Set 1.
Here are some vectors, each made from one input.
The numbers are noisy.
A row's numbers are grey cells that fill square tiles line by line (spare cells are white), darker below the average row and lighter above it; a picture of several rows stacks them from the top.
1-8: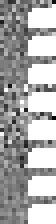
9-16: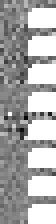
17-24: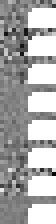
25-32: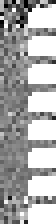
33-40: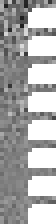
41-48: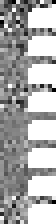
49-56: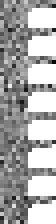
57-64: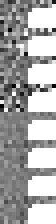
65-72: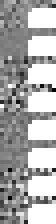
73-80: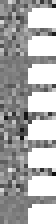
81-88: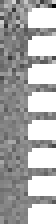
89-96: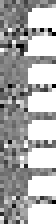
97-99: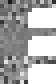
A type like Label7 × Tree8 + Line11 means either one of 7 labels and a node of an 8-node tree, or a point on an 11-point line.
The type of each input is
Bool × Circle8.
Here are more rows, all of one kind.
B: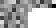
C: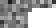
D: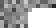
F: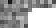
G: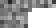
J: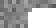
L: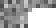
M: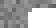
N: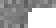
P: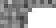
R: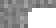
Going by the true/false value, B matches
M, N and R.
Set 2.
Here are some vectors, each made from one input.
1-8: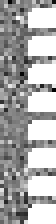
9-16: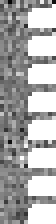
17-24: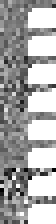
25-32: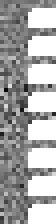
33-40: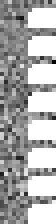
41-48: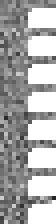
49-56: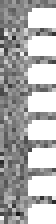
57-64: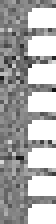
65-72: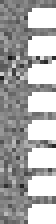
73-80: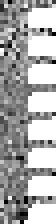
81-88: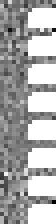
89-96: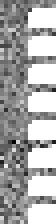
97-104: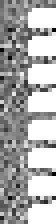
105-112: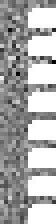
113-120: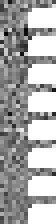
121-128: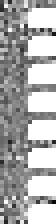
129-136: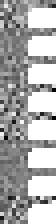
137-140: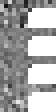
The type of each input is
Circle6 + Circle8 + Unit.
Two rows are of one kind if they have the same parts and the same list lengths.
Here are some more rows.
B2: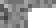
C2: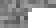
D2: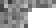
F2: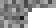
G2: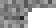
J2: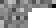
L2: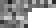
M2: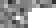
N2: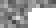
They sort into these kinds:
B2, D2, F2, G2
C2, J2, L2
M2, N2

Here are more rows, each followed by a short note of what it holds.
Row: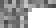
a point on an 8-point circle
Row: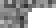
a point on a 6-point circle
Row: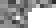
a fixed value
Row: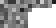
a point on a 6-point circle
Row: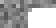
a point on a 6-point circle
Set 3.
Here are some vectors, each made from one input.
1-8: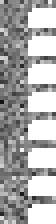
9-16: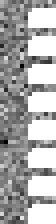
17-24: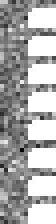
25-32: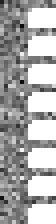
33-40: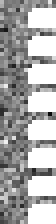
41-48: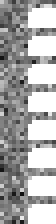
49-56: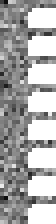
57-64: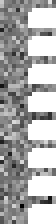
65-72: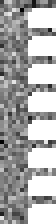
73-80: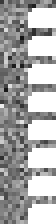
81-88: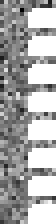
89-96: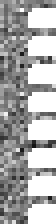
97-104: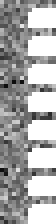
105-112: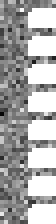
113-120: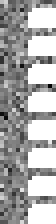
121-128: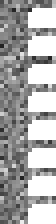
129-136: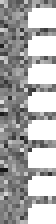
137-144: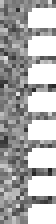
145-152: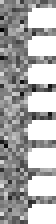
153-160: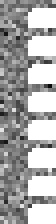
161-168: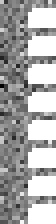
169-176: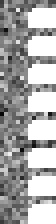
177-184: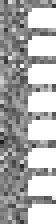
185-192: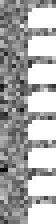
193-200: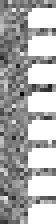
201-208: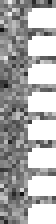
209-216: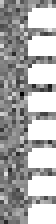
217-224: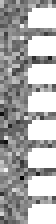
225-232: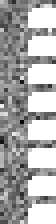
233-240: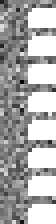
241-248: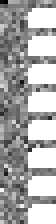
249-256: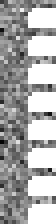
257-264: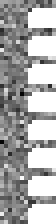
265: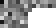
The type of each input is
(Bool × Bool × Bool × Bool + Unit) × (Line5 × Line5 + Unit).
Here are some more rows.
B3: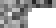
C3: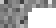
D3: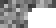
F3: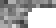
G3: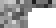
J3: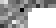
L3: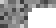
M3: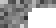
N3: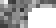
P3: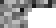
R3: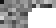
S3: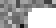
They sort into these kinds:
B3, G3, P3
C3, L3, M3, N3
D3, F3, R3, S3
J3

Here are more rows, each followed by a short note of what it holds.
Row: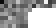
a point on each of two 5-point lines and four true/false values
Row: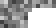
four true/false values
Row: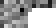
a point on each of two 5-point lines
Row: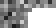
a point on each of two 5-point lines and four true/false values
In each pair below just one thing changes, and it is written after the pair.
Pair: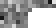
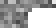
one of the four true/false values
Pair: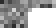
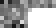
one of the four true/false values
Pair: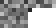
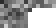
one of the four true/false values
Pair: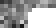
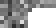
the place on one of the two 5-point lines
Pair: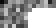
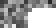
the place on one of the two 5-point lines
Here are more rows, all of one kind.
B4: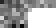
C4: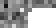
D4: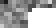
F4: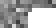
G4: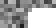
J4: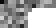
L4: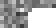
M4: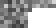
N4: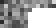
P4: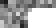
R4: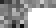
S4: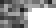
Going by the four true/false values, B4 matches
J4, L4 and R4.
